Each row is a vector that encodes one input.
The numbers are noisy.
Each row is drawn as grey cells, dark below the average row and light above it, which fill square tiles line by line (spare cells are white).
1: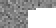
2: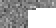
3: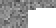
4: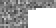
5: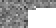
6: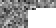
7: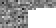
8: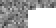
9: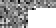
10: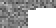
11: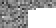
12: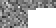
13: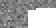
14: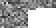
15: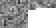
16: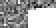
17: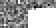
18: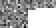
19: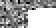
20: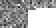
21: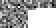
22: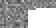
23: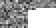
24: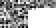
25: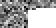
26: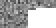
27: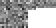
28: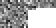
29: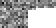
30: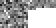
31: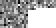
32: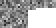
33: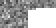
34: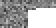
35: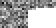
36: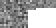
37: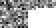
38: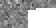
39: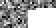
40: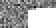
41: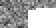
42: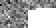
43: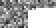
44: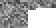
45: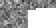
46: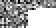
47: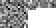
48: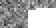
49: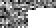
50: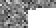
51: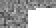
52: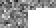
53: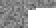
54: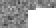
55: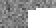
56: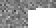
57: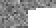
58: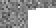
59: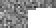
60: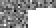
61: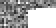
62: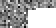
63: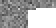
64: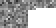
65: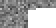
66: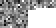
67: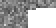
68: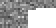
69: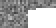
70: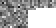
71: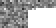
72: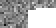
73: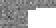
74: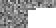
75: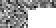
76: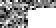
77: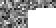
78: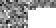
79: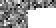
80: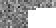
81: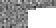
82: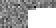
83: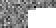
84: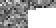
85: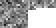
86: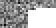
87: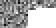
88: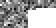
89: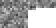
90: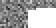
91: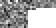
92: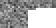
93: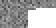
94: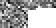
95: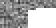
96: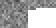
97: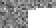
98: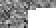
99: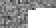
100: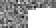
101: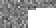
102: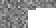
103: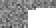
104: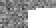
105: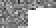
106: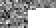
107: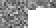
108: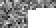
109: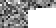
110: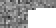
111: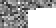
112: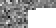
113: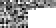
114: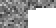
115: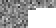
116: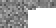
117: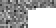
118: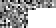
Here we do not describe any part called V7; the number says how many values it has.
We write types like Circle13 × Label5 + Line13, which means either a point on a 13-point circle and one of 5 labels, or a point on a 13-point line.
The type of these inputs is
(Line5 + Line6) × V7.
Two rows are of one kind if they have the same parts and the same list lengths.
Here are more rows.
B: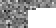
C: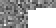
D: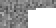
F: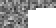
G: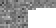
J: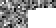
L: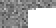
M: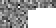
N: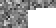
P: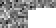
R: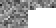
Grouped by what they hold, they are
B, L, M, N
C, D, F, G, J, P, R

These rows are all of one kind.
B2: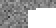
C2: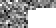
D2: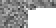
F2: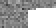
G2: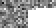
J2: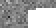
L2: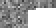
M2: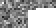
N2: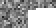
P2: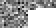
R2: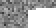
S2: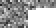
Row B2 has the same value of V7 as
M2, N2 and S2.
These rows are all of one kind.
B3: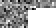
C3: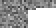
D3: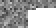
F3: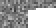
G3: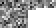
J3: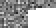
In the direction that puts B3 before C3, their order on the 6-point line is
G3, J3, F3, D3, B3, C3.
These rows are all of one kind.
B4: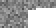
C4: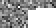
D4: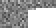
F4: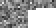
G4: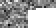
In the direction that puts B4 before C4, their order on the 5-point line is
G4, F4, B4, C4, D4.
